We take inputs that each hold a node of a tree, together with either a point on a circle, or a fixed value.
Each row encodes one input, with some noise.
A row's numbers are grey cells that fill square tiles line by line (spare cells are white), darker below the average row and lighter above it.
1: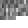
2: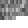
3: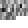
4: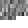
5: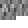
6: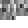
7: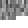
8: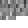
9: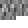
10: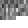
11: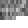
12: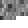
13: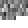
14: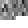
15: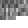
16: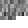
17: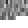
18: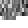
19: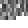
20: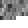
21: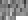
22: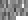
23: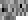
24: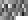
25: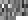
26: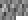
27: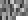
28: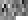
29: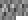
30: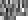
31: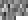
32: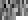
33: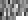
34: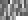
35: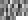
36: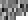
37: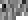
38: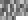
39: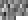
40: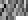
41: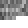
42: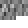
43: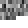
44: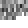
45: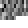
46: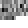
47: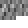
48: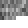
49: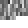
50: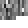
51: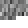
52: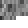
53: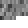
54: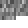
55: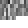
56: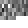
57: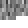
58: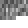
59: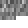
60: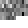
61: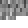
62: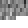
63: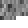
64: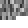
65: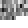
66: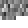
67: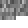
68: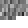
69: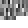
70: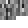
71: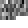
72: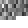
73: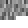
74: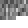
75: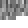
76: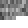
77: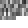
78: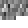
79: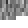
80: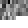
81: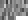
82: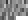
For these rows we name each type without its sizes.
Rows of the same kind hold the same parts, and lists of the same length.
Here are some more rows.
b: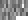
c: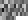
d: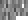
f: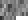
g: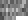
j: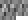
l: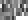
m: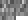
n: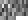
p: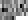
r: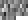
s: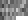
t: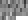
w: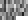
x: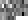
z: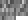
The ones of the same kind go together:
b, d, f, g, j, m, r, s, t, z
c, l, n, p, w, x

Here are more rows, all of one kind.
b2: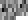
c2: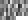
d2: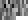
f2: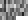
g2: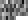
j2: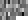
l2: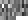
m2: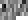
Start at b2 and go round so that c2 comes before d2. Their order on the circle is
b2, f2, j2, c2, d2, l2, g2, m2.
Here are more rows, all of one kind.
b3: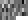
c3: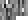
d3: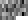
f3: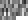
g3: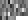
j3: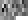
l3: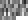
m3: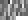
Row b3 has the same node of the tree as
d3 and g3.
